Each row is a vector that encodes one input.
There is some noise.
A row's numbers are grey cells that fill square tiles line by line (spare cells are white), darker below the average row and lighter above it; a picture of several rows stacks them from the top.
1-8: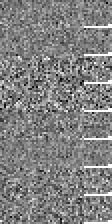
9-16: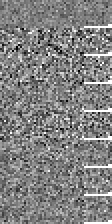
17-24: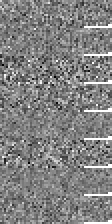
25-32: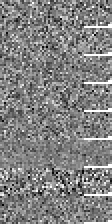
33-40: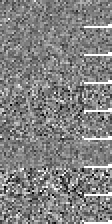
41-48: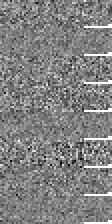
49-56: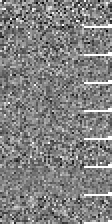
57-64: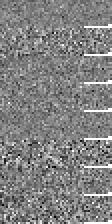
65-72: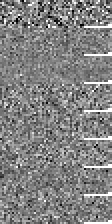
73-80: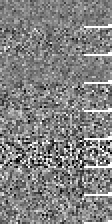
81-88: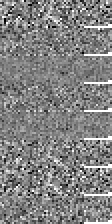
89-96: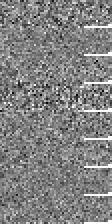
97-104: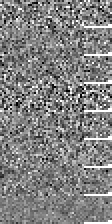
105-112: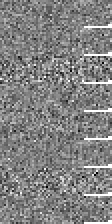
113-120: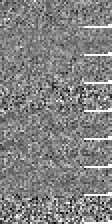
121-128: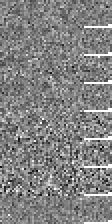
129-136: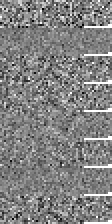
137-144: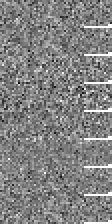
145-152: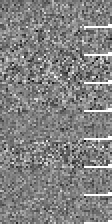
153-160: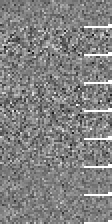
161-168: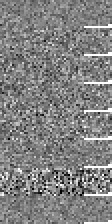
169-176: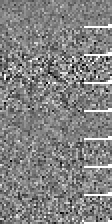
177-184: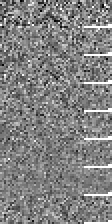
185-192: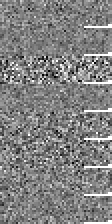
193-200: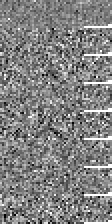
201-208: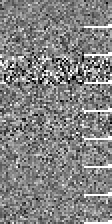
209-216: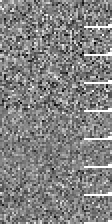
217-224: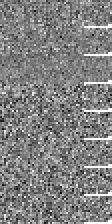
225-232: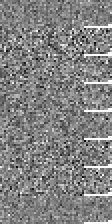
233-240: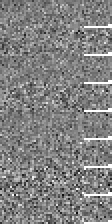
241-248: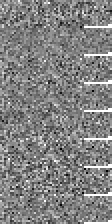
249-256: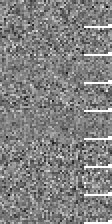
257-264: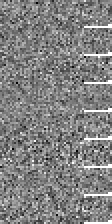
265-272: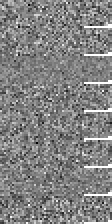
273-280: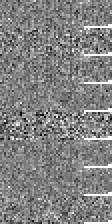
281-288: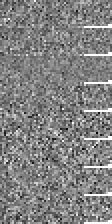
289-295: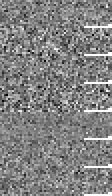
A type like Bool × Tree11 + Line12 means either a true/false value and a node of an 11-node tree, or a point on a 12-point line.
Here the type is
Circle9 × (Tree15 + Unit) + Circle10 + Line5 + Line7.
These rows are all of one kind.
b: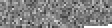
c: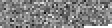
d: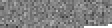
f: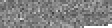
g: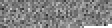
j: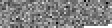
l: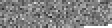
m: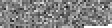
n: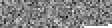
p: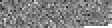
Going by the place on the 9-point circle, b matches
f, g and n.
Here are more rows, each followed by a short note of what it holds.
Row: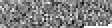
a point on a 10-point circle
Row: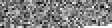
a point on a 10-point circle
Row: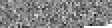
a point on a 5-point line
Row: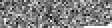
a point on a 7-point line
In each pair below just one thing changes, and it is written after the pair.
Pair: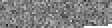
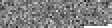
the place on the 9-point circle
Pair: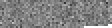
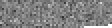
the node of the tree
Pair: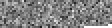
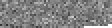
the place on the 9-point circle
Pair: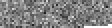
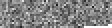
the node of the tree
